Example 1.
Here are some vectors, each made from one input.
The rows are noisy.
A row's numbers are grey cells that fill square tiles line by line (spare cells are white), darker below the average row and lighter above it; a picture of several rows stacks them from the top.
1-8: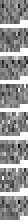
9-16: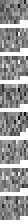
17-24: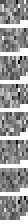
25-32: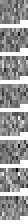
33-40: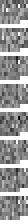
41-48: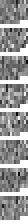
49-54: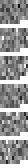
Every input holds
a point on a 4-point line and a true/false value.
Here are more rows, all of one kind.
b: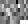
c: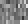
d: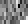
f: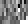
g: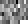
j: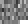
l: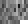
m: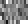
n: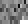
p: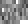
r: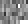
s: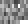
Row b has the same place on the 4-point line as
g and m.
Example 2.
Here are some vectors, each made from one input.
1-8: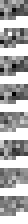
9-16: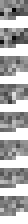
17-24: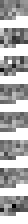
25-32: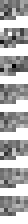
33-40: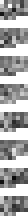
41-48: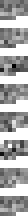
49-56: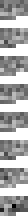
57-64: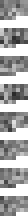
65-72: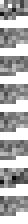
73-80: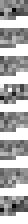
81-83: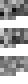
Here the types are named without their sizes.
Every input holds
either a label, or a point on a line.
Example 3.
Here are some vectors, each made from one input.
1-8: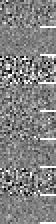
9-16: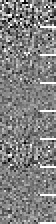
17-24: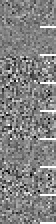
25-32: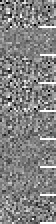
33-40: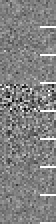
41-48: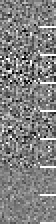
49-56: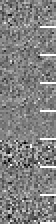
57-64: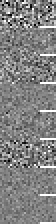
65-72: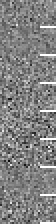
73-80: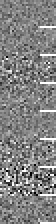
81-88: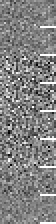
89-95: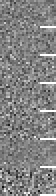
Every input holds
a list of up to two points on a 6-point circle.
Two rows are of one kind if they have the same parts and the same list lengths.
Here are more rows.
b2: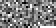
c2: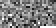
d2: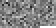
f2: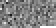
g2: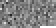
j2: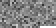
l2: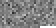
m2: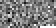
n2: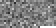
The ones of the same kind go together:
b2, j2
c2
d2, f2, g2, l2, m2, n2

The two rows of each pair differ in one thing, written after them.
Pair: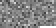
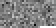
the place on the 6-point circle in item 1 of the list
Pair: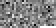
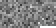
the place on the 6-point circle in item 2 of the list
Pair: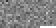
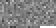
the place on the 6-point circle in item 2 of the list
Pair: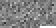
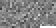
the place on the 6-point circle in item 2 of the list
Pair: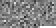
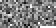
the place on the 6-point circle in item 1 of the list
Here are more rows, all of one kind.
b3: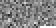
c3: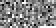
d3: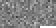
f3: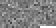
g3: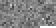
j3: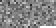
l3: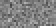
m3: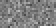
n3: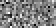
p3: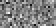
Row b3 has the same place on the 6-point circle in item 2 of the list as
d3 and f3.
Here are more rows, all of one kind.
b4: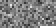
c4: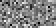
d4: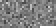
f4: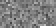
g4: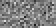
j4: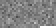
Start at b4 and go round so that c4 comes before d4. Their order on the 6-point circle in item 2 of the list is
b4, c4, j4, f4, d4, g4.
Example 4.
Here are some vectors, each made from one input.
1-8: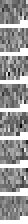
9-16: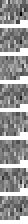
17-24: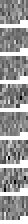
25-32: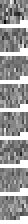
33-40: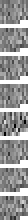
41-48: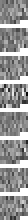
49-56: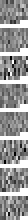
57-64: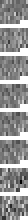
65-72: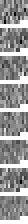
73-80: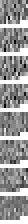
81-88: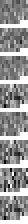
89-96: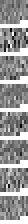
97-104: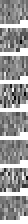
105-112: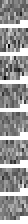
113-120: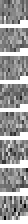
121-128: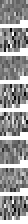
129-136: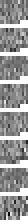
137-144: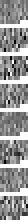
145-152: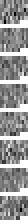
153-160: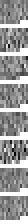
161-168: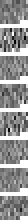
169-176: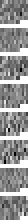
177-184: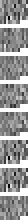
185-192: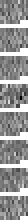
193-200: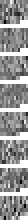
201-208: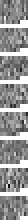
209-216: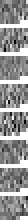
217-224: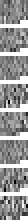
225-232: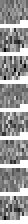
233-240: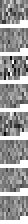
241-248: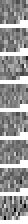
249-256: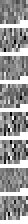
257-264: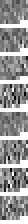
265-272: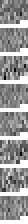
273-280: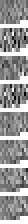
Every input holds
either a point on an 8-point circle, or a fixed value, or a node of a 14-node tree.
